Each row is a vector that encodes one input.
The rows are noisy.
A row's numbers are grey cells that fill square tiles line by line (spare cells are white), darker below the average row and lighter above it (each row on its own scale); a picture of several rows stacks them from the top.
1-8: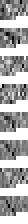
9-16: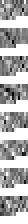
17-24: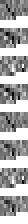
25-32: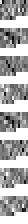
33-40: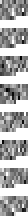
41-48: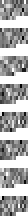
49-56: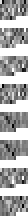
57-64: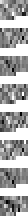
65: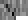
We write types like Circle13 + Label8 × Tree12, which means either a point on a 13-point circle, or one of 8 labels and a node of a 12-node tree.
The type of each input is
Line4 + Line7.
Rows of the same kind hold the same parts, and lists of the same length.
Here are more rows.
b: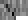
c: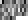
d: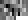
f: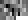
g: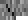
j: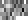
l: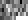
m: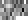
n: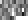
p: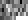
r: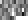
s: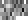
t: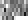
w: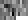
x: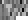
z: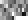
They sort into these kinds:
b, d, f, g, w
c, j, l, m, n, p, r, s, t, x, z

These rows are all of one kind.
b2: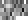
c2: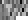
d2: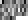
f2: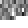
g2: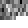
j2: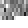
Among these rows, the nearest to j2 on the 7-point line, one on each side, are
b2 and f2.
